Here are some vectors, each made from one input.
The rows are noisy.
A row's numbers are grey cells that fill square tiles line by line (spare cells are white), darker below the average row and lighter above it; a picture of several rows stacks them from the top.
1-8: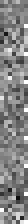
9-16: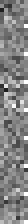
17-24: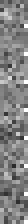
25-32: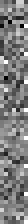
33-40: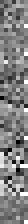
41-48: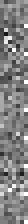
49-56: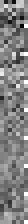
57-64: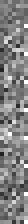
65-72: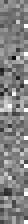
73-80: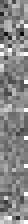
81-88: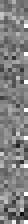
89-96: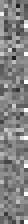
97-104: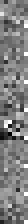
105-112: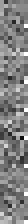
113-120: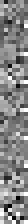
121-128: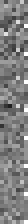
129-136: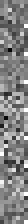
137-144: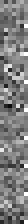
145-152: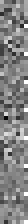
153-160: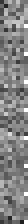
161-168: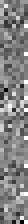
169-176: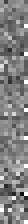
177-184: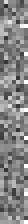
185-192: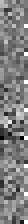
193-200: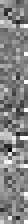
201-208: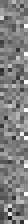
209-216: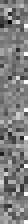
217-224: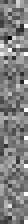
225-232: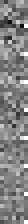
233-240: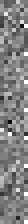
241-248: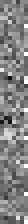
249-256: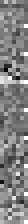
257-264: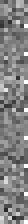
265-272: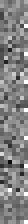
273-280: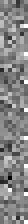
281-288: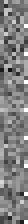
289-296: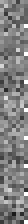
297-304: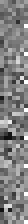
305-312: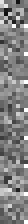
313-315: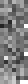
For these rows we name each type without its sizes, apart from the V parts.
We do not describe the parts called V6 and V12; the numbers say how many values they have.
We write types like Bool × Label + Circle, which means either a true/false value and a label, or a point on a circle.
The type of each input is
Bool × (Line + V12) + V6.
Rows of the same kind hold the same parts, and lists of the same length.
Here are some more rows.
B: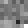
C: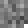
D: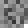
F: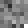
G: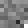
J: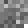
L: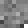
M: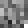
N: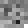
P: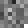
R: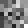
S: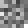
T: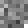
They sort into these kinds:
B, J, R, T
C, D, G, M, N, P
F, L, S

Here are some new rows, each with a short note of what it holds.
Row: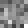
a value of V6
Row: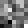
a true/false value and a value of V12
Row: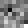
a value of V6
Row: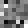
a point on a line and a true/false value
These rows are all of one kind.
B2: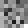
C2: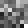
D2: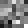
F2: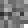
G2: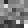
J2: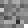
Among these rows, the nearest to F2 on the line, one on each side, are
C2 and D2.
